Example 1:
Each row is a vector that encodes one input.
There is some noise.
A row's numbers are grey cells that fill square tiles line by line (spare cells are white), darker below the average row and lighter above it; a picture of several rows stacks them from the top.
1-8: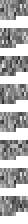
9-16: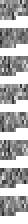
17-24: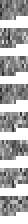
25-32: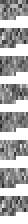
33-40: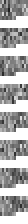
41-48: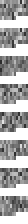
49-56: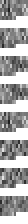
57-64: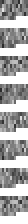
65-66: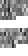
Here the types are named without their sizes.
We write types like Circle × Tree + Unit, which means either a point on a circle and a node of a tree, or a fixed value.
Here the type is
Label.
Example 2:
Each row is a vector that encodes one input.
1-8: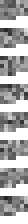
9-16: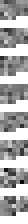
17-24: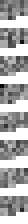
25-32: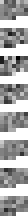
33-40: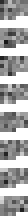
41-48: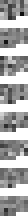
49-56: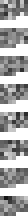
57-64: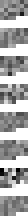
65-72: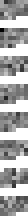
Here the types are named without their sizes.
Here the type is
Line.
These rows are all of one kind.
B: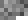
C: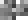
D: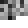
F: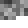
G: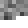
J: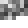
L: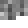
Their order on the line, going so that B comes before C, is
D, L, B, G, J, C, F.
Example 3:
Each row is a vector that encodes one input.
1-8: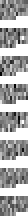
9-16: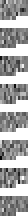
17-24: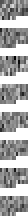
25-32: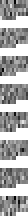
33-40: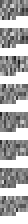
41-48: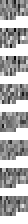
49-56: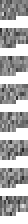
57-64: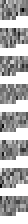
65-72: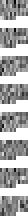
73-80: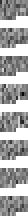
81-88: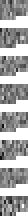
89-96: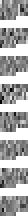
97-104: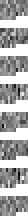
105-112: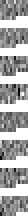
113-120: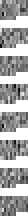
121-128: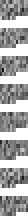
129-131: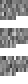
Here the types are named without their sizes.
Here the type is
Line.
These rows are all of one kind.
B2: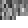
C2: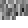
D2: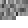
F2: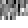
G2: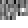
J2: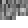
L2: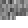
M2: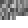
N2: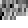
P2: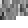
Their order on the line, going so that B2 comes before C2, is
F2, G2, J2, B2, M2, L2, C2, D2, N2, P2.
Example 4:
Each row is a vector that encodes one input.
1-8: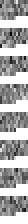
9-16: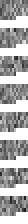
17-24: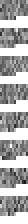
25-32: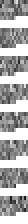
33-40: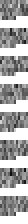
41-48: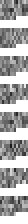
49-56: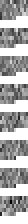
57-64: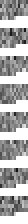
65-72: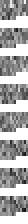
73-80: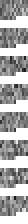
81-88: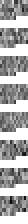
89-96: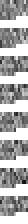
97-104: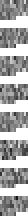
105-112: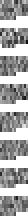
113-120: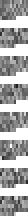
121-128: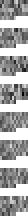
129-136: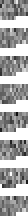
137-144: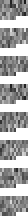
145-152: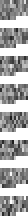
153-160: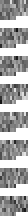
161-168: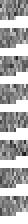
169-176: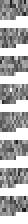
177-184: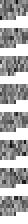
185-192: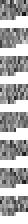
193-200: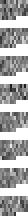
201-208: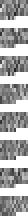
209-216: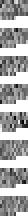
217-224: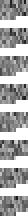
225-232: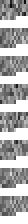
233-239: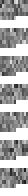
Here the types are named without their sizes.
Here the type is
Bool × Bool × Bool.
